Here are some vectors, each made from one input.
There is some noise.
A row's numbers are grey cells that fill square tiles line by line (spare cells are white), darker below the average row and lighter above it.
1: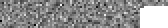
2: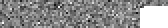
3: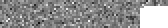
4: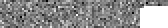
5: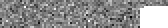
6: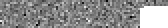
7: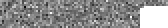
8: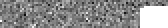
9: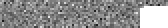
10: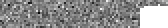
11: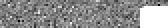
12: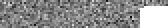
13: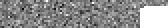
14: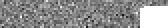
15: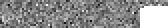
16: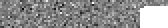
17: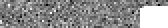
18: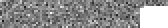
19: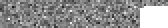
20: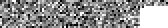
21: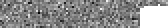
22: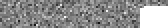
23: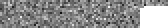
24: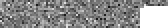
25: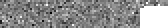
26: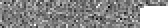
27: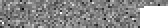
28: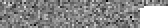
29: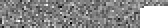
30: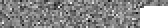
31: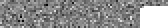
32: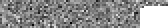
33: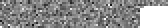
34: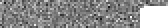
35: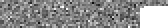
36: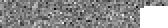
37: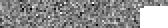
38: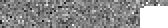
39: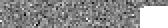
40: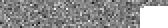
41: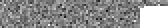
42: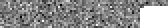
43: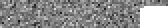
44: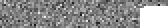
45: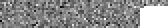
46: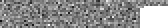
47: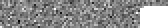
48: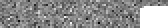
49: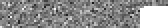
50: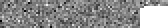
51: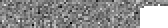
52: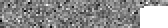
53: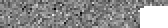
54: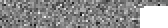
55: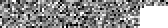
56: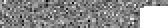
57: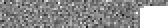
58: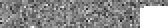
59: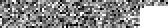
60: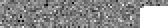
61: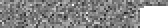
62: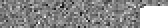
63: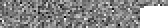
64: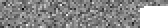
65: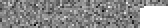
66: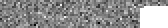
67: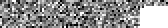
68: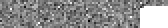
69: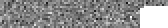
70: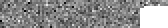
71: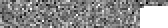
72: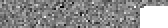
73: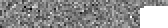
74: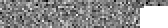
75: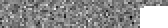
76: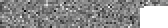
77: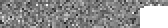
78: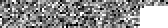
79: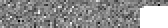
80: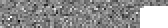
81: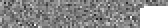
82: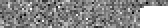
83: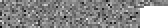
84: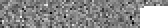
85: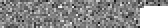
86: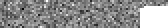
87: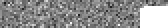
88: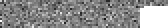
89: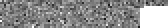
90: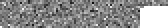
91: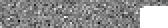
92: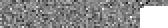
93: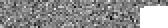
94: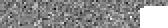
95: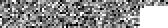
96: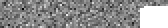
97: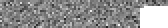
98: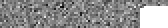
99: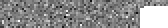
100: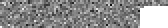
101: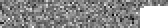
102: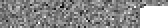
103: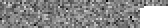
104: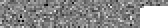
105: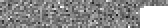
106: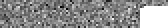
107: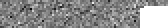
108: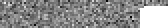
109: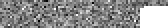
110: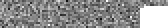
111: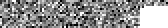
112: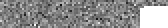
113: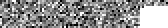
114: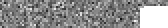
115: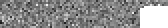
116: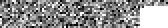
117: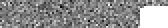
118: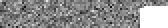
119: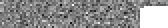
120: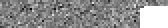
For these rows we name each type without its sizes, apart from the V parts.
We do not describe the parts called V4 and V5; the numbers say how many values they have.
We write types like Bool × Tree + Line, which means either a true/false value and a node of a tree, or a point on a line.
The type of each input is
(Bool × V4 + V5) × Circle × Circle + Unit.
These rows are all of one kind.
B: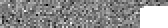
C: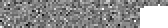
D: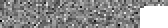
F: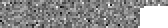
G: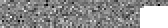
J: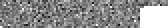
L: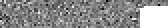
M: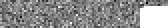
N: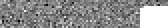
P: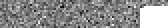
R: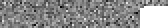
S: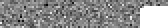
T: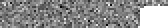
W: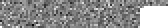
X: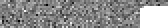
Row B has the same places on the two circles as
G, M, N and X.
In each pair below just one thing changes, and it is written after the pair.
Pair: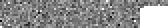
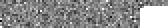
the place on one of the two circles
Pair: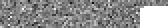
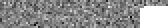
the place on one of the two circles
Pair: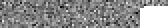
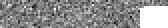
the place on one of the two circles
